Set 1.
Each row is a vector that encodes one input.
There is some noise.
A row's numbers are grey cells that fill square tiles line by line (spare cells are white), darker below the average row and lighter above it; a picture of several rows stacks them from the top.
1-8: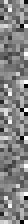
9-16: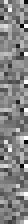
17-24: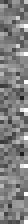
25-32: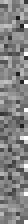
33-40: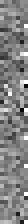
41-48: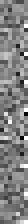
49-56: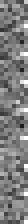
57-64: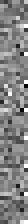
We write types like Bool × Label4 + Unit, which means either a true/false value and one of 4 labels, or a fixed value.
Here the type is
Line7.
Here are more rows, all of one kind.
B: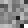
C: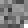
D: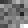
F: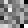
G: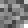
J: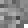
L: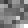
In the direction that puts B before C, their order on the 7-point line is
F, B, J, C, G, L, D.
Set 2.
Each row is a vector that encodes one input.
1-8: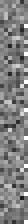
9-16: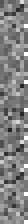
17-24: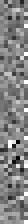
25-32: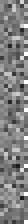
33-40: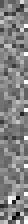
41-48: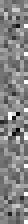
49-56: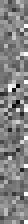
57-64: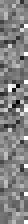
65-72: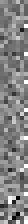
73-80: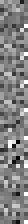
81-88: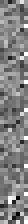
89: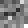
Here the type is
Circle11 + Unit.
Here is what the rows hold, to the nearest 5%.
About 90% of them hold a point on an 11-point circle. The rest hold a fixed value.
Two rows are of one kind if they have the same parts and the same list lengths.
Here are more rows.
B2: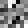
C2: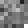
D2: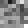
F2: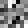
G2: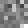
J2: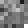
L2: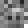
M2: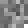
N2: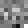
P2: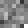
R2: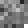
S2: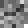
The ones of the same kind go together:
B2, F2
C2, D2, G2, J2, L2, M2, N2, P2, R2, S2

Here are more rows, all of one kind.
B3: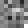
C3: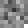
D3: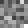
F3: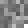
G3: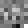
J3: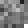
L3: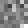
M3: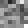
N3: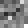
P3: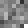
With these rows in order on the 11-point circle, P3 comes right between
F3 and J3.
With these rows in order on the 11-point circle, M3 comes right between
C3 and N3.
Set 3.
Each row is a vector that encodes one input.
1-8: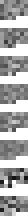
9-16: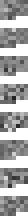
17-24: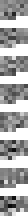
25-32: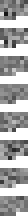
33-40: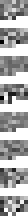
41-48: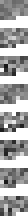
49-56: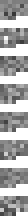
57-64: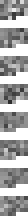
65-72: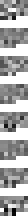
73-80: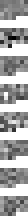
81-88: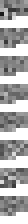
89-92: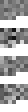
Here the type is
Line9.
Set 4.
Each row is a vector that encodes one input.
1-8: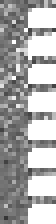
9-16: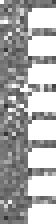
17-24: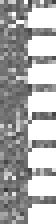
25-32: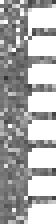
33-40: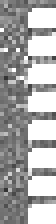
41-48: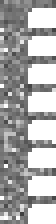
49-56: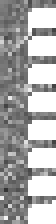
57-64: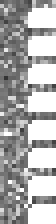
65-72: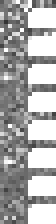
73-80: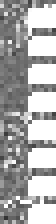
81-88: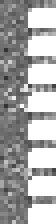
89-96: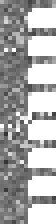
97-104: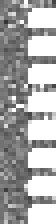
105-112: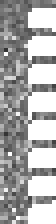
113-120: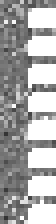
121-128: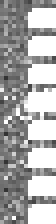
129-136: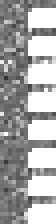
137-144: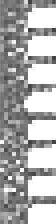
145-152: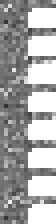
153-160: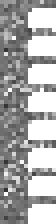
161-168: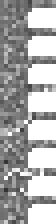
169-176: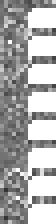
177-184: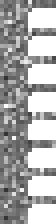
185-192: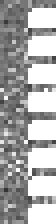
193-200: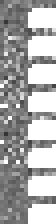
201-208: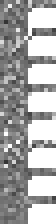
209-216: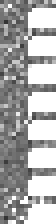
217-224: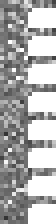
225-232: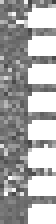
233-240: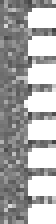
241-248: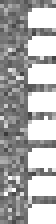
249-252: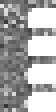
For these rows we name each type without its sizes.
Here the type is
Line.
